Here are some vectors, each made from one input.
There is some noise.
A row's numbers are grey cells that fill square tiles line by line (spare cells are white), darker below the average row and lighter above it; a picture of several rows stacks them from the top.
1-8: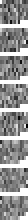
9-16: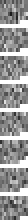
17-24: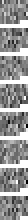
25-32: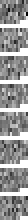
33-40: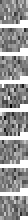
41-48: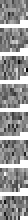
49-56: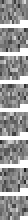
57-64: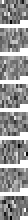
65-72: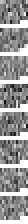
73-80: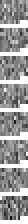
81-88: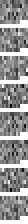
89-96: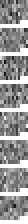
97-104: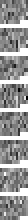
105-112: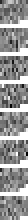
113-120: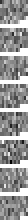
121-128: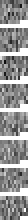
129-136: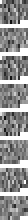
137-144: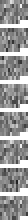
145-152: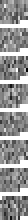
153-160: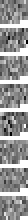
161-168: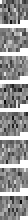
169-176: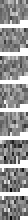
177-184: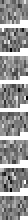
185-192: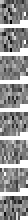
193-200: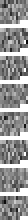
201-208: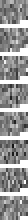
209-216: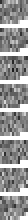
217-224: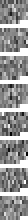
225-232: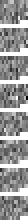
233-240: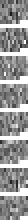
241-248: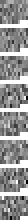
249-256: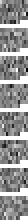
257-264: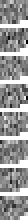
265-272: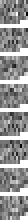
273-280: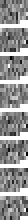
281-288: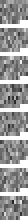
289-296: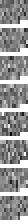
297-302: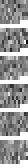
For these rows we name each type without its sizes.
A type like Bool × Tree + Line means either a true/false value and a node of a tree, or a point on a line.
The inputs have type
(Bool × Bool × Bool × (Circle + Unit) + Unit) × Circle.
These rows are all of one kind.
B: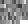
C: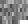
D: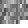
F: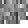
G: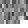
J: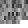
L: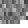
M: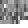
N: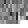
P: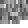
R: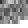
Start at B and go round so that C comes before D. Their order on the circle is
B, P, R, C, D, M, F, N, L, G, J.
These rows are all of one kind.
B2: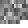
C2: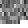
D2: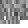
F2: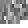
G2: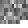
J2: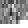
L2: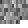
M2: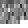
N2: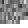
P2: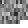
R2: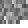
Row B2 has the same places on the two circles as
G2, L2 and R2.
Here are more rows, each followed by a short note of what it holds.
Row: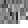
a point on a circle and three true/false values
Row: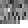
a point on each of two circles and three true/false values
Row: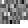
a point on a circle
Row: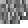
a point on a circle
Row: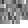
a point on a circle and three true/false values
